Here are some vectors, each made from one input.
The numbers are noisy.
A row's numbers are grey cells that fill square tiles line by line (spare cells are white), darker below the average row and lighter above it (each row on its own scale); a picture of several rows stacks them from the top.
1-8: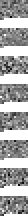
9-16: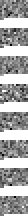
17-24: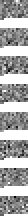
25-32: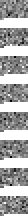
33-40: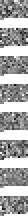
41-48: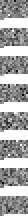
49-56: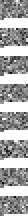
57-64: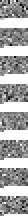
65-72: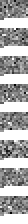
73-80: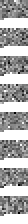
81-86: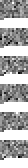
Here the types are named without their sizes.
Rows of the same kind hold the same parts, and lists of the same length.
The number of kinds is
4.
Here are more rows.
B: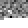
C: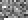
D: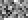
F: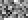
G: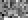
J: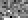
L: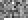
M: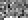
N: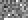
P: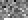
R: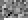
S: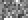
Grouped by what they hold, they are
B, M, P
C, J, R
D, F, G, N, S
L

